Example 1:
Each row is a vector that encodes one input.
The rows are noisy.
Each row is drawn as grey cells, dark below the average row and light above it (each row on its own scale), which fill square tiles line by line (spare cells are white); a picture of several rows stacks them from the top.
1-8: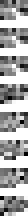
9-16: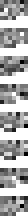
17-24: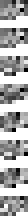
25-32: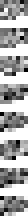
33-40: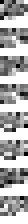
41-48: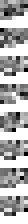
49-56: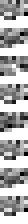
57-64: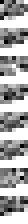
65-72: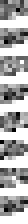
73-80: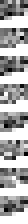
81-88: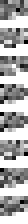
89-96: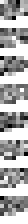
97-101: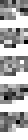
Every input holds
a point on a 12-point line.
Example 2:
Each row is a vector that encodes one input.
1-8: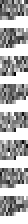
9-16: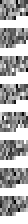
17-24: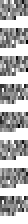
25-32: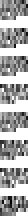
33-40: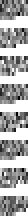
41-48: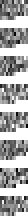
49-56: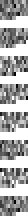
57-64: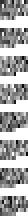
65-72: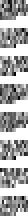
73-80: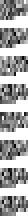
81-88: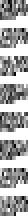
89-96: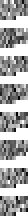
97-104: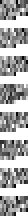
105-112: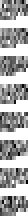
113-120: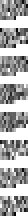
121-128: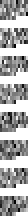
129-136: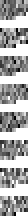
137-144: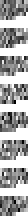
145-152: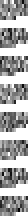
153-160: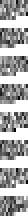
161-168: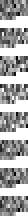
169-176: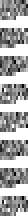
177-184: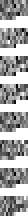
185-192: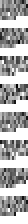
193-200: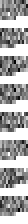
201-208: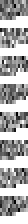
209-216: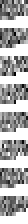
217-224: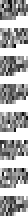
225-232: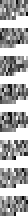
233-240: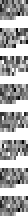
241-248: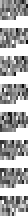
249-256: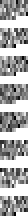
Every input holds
a point on a 16-point circle.
